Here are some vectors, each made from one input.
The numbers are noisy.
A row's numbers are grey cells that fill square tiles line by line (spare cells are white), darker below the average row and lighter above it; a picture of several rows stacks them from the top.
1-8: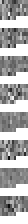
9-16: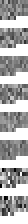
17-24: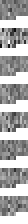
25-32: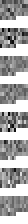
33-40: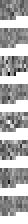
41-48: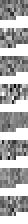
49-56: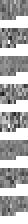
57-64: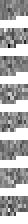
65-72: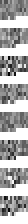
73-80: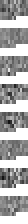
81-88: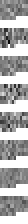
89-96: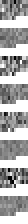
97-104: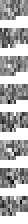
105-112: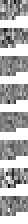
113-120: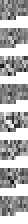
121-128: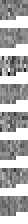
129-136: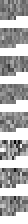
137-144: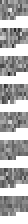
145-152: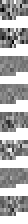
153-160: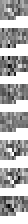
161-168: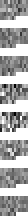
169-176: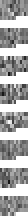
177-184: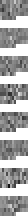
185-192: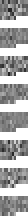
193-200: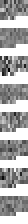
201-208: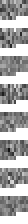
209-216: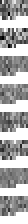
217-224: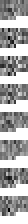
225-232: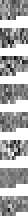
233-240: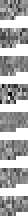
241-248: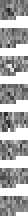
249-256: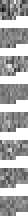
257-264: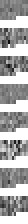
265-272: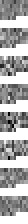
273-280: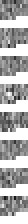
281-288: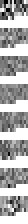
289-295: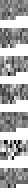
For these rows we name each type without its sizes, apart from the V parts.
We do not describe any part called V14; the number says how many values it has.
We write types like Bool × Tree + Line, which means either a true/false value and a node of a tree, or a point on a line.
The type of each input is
(Bool × Bool × Bool + Circle × V14 + Unit) × Circle.
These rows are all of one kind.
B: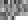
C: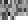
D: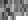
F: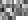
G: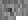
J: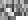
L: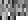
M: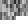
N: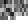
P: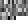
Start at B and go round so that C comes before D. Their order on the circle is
B, C, D, P, L, N, F, J, M, G.
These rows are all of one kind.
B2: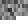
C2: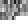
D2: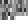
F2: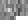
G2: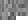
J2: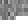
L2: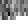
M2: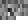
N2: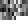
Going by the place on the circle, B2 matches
C2 and J2.
